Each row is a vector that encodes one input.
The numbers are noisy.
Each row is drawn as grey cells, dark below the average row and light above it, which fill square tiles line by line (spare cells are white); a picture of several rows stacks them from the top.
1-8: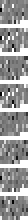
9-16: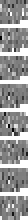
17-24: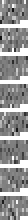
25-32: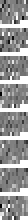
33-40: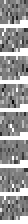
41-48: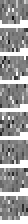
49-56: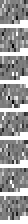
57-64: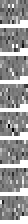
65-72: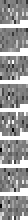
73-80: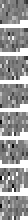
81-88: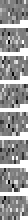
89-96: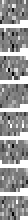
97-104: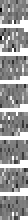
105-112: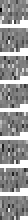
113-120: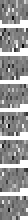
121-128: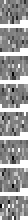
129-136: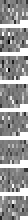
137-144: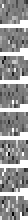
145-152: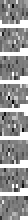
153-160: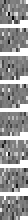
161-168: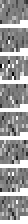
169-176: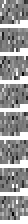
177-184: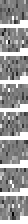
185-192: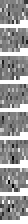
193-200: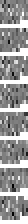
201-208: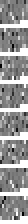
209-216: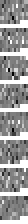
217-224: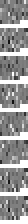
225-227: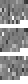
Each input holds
one of 12 labels and a point on an 8-point line.
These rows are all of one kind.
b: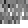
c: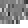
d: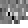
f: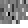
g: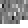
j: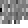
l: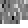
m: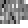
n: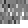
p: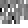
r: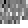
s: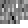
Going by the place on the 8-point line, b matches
l, n, p and s.
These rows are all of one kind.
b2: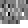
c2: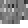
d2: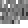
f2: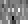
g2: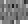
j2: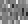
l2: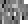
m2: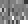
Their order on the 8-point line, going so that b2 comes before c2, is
l2, b2, f2, c2, g2, j2, m2, d2.
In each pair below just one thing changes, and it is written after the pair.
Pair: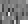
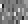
the place on the 8-point line
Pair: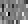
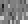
the label
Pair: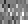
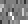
the place on the 8-point line
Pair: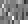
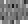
the place on the 8-point line
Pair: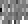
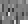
the label
